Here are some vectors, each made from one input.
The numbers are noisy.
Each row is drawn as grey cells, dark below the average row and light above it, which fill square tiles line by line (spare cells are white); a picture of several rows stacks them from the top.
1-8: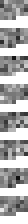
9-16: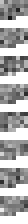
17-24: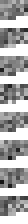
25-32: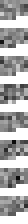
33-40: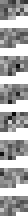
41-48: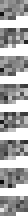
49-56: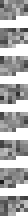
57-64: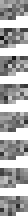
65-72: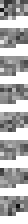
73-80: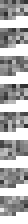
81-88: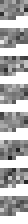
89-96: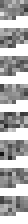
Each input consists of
either a point on a 5-point line and a node of a 7-node tree, or four true/false values.
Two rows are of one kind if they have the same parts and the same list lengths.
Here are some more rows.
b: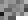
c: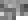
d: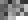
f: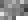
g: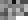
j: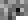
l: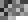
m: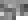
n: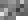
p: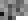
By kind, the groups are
b, c, f, j, m, n, p
d, g, l

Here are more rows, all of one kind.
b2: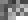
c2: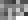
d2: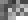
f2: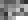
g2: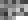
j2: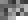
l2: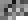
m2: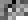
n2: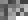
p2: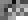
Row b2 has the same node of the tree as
d2, m2 and p2.
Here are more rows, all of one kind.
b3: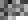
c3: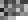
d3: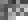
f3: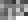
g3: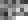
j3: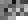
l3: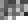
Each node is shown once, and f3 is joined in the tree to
g3 and l3.
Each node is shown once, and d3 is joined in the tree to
j3.
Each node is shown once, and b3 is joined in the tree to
c3 and l3.
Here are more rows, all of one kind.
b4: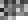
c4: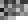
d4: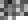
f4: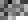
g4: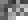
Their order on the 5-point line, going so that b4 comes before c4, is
d4, b4, c4, g4, f4.
